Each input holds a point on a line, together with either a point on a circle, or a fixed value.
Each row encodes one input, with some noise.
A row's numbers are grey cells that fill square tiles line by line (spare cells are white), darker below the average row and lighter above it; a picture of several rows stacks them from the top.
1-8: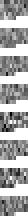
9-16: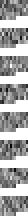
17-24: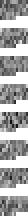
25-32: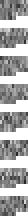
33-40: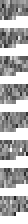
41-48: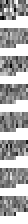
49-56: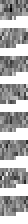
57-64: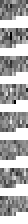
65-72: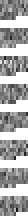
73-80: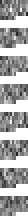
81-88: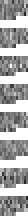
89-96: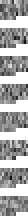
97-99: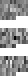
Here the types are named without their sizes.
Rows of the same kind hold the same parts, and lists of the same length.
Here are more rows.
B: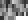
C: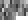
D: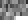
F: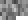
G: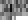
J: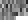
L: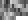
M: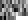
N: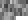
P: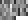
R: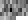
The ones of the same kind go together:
B, D, G, J, L, N, R
C, F, M, P

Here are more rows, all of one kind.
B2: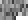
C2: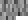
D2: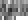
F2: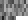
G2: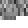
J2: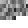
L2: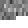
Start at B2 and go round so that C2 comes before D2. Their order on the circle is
B2, F2, G2, L2, C2, D2, J2.
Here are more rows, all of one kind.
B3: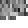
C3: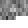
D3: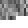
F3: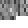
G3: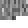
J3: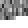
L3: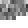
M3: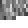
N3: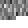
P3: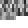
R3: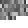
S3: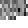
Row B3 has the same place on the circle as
D3, F3, R3 and S3.
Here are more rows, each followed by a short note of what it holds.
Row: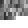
a point on a circle and a point on a line
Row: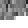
a point on a line
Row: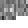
a point on a circle and a point on a line
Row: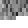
a point on a line
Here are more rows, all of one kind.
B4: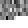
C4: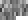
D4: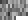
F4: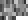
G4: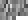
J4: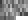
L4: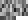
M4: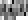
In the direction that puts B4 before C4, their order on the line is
D4, J4, M4, B4, G4, L4, C4, F4.
